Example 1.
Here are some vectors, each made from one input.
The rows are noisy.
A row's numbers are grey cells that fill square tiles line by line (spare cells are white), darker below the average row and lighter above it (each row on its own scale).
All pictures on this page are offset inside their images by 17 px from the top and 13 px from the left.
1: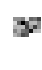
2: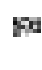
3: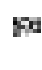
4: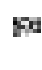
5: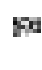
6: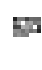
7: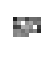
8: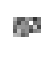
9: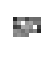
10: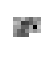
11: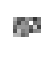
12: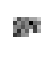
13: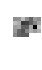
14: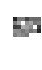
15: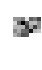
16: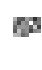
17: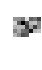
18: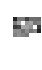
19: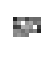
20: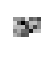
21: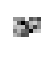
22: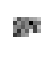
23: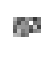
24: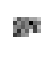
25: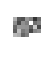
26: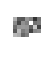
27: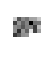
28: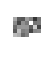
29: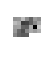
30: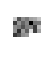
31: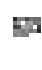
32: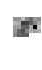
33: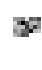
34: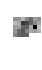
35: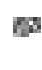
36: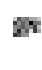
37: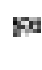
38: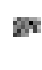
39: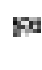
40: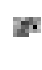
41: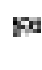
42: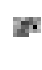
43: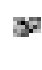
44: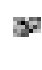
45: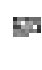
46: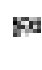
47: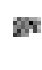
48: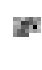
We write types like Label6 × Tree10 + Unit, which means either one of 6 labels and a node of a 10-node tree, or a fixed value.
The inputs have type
Circle6.
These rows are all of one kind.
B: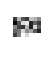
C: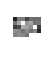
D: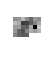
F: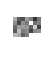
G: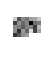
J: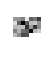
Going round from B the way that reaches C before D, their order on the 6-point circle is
B, C, F, J, D, G.
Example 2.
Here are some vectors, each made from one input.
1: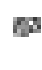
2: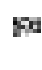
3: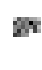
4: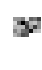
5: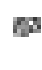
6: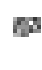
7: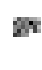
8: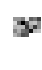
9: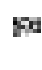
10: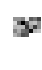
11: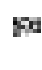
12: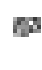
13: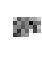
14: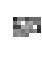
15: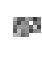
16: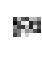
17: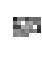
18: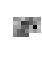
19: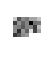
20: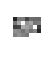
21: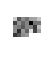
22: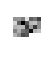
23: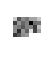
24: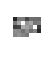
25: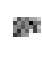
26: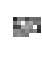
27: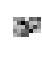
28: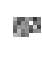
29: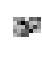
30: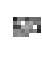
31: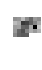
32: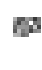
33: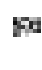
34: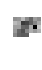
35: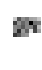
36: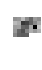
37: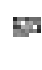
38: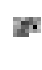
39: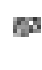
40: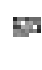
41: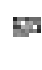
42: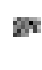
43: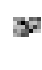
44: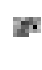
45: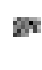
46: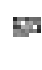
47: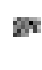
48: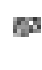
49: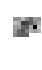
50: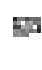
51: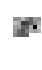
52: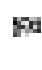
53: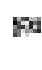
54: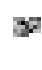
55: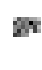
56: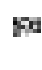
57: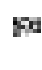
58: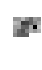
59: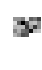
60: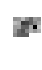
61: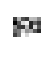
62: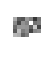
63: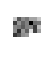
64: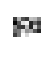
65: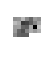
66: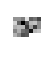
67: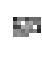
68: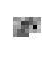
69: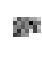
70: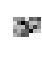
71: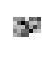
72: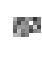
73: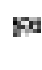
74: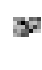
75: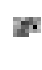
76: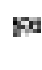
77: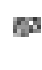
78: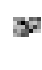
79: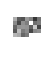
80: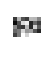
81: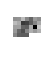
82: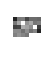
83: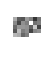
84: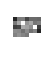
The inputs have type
Circle6.
